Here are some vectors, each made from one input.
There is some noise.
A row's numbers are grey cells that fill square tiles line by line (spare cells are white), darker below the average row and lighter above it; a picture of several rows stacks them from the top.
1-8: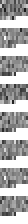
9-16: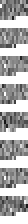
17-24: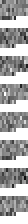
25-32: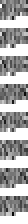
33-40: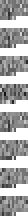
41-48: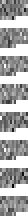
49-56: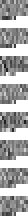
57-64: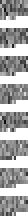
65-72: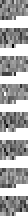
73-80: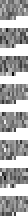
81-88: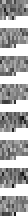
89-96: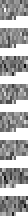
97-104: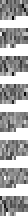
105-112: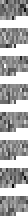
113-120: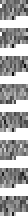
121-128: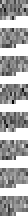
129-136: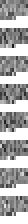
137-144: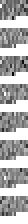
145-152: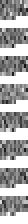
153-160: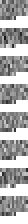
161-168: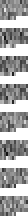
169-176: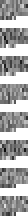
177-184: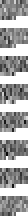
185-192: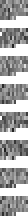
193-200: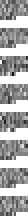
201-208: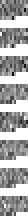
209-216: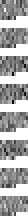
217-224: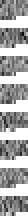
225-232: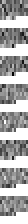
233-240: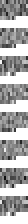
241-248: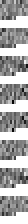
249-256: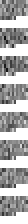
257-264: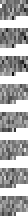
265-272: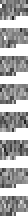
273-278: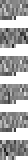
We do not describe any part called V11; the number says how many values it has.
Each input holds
either a point on a 19-point circle, or a fixed value, or one of 5 labels and a value of V11.
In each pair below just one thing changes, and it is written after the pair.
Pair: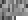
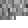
the value of V11
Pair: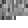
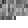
the label
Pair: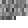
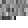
the label
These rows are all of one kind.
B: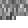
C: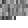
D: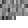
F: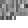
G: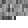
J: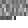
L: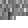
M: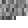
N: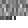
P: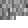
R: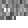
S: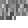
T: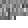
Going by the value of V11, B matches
J, N and R.
